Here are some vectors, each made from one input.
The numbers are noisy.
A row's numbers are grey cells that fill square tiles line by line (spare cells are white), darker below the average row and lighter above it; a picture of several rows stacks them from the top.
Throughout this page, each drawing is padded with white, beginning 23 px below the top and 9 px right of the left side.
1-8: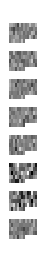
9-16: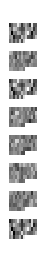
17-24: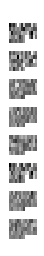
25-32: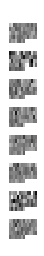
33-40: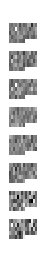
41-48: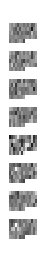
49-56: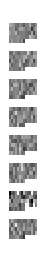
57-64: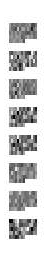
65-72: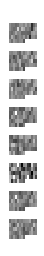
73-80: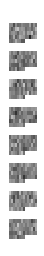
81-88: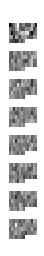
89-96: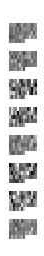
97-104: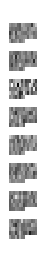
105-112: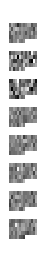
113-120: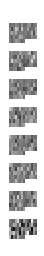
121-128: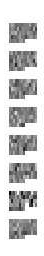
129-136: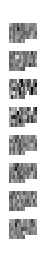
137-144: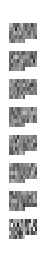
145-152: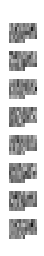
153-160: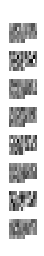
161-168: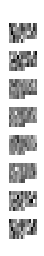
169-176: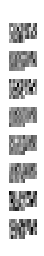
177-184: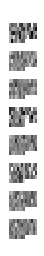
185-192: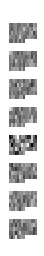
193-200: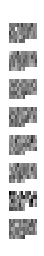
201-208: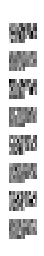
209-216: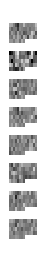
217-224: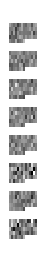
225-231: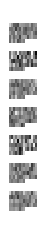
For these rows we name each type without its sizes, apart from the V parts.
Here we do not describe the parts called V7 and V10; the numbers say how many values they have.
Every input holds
either a point on a line, a true/false value and a value of V10, or a value of V7.
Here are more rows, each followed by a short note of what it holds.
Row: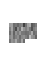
a point on a line, a true/false value and a value of V10
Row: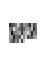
a value of V7
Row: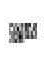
a value of V7
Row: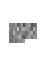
a point on a line, a true/false value and a value of V10
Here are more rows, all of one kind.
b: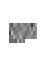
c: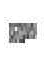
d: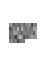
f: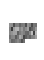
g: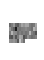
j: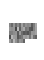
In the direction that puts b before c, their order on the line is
d, f, j, b, g, c.
